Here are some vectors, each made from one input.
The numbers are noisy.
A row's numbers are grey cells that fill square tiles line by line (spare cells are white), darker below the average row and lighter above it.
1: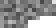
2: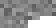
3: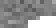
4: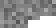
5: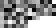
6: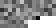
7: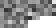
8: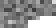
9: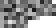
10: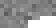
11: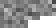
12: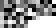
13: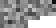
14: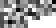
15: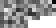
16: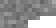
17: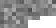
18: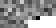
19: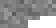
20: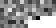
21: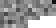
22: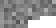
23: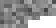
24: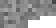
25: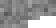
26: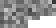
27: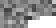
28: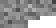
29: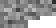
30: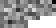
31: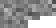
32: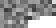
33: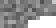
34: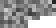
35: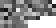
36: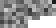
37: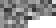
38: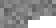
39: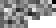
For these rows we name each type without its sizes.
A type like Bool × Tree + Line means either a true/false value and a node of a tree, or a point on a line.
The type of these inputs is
List(Line).
